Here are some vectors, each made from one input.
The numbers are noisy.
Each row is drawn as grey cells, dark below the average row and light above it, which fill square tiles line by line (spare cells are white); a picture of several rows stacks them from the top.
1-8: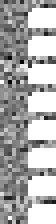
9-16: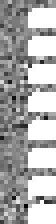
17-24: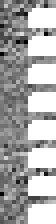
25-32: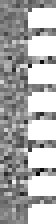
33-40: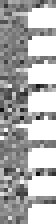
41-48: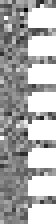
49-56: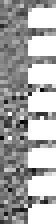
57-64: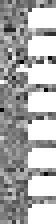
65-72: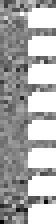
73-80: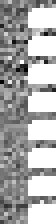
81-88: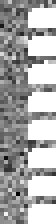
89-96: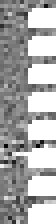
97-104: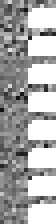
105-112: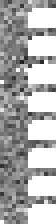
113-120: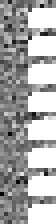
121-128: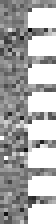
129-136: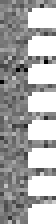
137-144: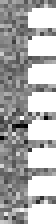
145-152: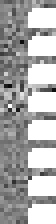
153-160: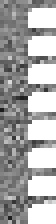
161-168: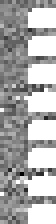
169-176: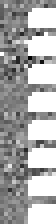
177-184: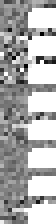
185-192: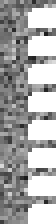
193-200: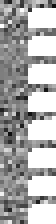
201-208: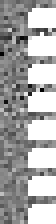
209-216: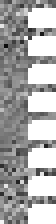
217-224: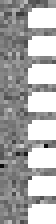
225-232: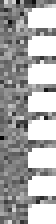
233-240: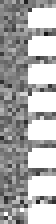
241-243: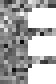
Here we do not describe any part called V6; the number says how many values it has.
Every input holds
either a point on a 5-point circle and a true/false value, or a point on a 10-point line, or two values of V6.
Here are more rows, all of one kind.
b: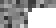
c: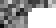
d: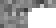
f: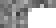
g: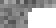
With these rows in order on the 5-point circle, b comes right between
d and f.
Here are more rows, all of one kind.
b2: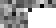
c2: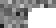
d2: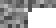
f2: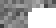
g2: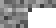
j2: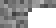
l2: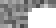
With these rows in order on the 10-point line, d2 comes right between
b2 and c2.
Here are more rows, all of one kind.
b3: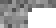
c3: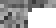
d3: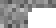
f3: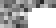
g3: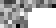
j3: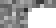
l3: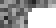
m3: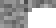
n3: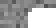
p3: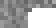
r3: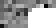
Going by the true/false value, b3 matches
d3, j3 and m3.
